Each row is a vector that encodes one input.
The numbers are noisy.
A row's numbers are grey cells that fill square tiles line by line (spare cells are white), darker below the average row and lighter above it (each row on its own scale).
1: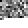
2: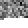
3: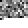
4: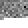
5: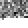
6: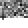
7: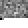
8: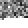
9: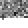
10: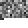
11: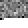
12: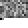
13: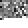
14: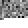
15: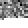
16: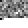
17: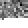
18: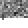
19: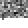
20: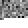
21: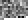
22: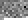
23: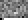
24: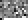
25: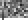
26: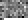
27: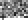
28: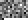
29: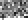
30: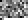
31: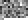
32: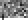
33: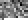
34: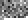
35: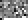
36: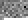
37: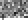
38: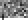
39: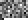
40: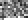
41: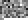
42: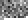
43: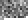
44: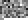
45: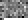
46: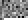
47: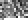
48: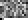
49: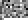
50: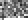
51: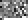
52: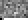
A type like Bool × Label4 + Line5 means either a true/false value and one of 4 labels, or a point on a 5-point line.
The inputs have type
Bool × Bool × Bool + Line5 × Line5 + Unit.
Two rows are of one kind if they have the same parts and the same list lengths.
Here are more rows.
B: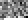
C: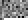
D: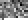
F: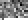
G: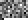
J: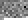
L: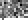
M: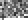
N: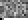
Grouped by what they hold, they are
B, D, F, L, M
C, J, N
G

